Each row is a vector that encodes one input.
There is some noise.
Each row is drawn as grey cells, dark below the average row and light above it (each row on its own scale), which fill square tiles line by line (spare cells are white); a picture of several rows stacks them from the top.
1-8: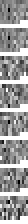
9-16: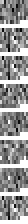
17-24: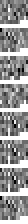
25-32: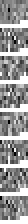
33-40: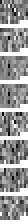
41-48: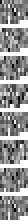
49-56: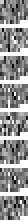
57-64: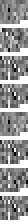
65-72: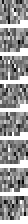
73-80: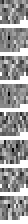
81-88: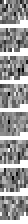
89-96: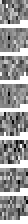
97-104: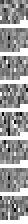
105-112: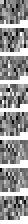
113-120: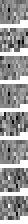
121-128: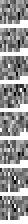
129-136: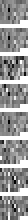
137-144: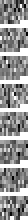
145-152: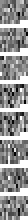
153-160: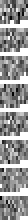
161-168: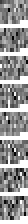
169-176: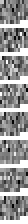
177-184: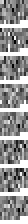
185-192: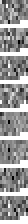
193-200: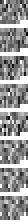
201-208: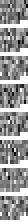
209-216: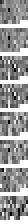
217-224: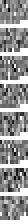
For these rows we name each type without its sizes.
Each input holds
either a label, or four true/false values.
